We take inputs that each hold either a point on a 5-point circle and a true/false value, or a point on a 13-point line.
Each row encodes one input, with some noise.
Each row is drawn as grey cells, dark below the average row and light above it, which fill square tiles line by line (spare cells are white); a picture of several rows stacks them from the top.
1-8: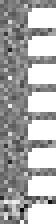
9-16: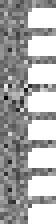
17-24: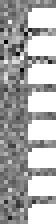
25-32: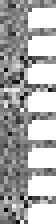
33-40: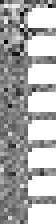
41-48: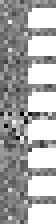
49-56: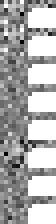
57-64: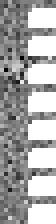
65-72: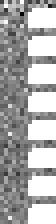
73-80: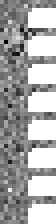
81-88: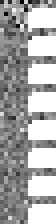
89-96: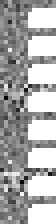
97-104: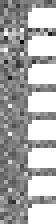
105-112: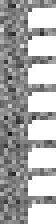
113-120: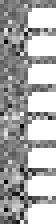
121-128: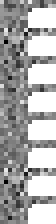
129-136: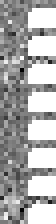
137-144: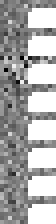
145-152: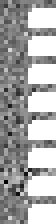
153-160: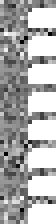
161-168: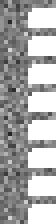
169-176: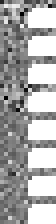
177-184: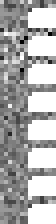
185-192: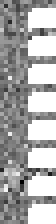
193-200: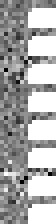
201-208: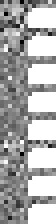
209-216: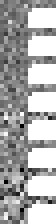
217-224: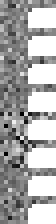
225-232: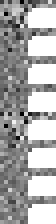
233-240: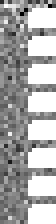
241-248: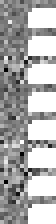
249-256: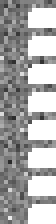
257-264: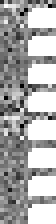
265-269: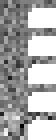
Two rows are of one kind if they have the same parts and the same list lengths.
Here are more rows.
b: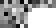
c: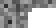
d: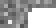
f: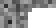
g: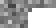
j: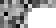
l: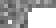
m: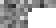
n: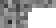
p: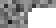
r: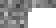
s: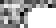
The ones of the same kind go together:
b, j, s
c, d, f, g, l, m, n, p, r

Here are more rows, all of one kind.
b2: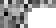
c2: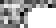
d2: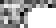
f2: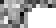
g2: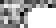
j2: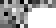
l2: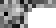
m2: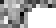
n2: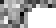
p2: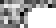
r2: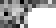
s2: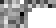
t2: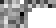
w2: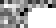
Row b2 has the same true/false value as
j2, l2 and r2.
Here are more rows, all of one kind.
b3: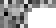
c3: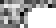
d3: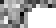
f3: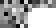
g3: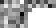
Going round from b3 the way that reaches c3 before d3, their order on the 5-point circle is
b3, f3, c3, d3, g3.
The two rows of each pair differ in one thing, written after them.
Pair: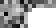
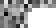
the place on the 5-point circle
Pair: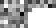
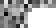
the true/false value
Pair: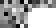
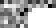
the true/false value
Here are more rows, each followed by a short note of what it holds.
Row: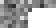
a point on a 13-point line
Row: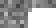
a point on a 13-point line
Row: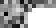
a point on a 5-point circle and a true/false value
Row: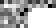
a point on a 5-point circle and a true/false value
